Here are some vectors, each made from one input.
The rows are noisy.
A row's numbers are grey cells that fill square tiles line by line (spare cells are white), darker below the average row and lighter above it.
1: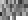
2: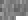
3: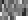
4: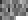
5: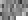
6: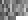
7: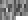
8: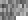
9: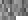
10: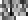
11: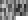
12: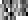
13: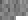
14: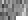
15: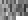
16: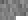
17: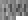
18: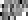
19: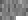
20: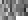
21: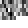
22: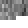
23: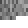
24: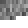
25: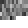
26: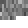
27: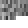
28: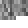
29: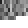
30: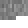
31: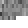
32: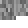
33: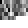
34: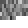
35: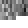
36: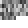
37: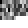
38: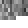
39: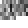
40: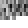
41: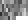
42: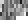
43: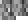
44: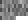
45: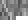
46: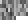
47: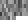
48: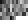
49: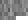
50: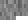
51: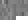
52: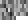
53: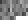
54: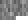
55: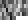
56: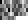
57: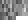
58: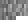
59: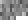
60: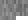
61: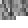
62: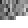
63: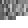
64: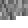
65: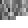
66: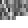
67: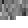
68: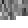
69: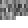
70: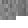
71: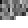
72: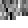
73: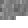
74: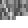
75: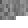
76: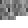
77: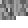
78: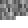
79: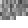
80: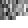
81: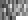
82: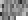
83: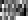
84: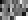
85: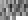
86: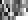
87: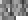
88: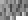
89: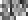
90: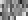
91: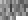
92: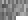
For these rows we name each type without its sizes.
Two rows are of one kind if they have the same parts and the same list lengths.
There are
2 kinds of row.
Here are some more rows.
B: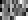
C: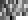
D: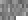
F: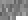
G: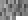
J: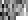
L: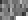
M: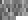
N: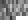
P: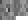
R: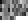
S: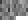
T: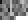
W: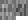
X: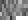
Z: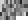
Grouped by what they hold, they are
B, C, D, F, G, J, L, M, N, P, R, S, T, W, X
Z

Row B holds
a point on a circle.
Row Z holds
a fixed value.
